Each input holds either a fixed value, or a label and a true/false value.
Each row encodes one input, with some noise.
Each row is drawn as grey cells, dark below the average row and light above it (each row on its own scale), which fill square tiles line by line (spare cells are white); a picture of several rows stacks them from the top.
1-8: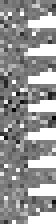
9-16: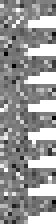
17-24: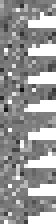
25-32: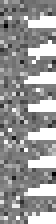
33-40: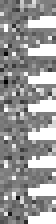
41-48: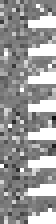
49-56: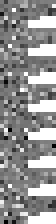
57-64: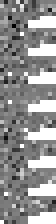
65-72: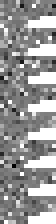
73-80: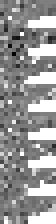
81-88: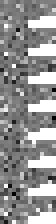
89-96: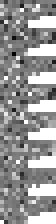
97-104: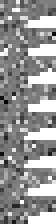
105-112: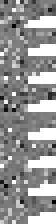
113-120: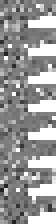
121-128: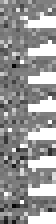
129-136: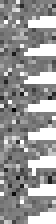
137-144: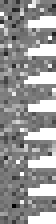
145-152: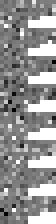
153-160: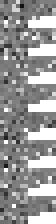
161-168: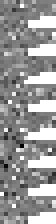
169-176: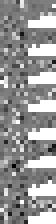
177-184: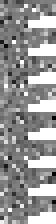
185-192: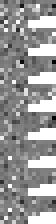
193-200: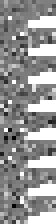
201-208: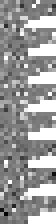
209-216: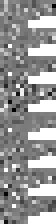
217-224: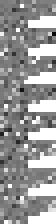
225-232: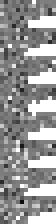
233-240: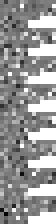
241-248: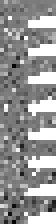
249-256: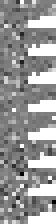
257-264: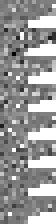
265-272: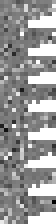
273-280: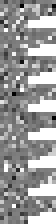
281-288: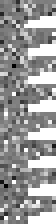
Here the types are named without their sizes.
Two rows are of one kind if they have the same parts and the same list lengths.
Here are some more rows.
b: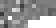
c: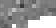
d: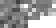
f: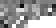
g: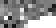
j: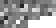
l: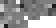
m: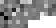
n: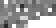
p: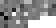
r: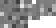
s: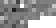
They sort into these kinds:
b, c, d, f, g, j, l, n, r, s
m, p

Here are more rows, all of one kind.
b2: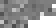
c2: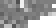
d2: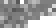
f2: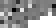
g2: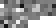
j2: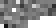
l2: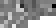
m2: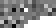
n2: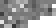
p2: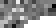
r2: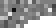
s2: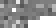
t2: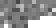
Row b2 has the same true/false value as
f2, g2, j2 and t2.
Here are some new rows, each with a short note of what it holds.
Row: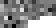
a label and a true/false value
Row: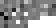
a fixed value
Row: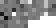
a fixed value
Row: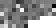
a label and a true/false value
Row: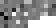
a fixed value
